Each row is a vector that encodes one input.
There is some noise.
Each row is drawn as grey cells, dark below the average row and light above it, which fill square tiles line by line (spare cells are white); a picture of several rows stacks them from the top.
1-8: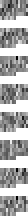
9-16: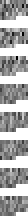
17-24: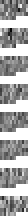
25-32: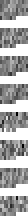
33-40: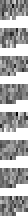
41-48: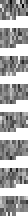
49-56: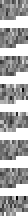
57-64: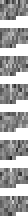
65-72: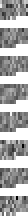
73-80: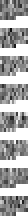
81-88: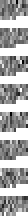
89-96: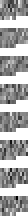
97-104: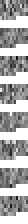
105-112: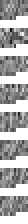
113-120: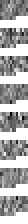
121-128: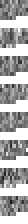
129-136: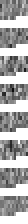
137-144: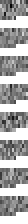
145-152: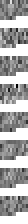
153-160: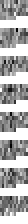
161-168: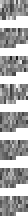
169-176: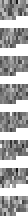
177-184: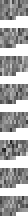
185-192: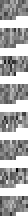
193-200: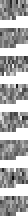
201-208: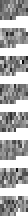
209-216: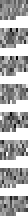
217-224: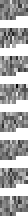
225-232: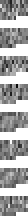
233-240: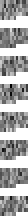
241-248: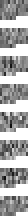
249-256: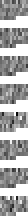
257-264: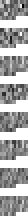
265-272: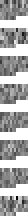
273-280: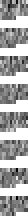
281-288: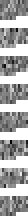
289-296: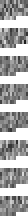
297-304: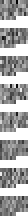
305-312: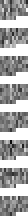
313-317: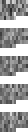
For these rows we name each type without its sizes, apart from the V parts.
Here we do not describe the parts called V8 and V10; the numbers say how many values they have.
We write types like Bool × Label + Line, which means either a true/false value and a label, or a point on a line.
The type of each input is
Bool × Bool × Bool × Bool + Tree × V8 × V10 + Unit.
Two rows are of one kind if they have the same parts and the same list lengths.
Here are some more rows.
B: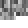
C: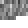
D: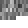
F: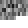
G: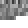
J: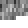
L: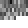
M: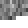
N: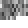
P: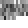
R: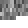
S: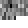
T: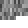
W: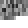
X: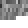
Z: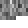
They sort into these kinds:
B, L, N, P, S
C, D, G, J, M, R, T, X, Z
F, W

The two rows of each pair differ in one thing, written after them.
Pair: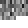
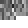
the value of V10
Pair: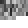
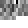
the value of V8
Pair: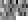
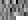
the value of V8
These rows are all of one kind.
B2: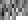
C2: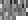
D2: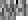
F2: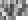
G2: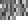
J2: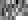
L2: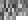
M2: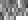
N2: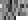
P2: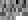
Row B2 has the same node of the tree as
D2, J2 and P2.
